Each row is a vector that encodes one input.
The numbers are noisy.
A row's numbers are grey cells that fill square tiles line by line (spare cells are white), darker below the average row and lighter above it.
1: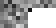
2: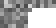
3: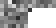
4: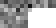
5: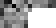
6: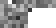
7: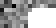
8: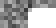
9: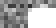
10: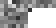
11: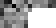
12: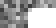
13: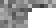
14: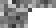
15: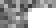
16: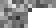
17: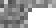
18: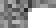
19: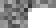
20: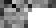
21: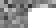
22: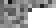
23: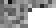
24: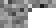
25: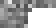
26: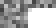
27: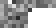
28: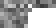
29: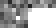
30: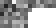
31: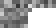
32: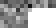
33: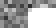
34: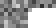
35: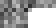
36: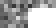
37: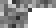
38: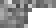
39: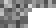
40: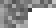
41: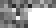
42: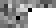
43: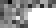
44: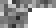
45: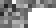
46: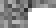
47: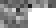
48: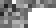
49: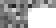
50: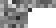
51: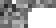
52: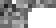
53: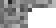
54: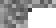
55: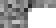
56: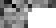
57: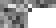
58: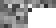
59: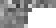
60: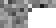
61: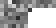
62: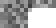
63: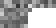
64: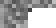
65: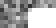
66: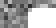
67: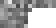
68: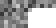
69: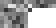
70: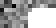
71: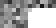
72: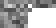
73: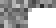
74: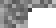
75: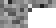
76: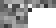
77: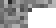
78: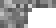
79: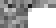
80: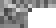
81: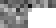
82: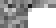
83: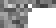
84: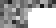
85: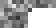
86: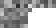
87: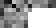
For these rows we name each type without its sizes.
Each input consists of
a point on a line, together with either a point on a circle, or a fixed value.
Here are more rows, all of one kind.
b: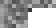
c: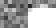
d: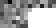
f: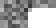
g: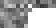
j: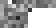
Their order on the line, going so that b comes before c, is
j, g, b, f, c, d.
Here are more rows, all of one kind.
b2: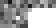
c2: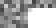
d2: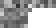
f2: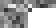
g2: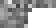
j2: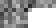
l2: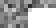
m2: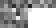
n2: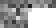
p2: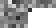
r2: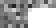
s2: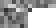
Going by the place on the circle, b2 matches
j2 and s2.
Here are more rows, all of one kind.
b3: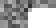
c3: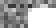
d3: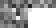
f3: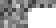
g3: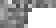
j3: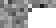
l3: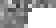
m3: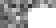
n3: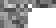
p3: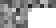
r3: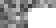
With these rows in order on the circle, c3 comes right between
b3 and d3.
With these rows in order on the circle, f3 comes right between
n3 and r3.
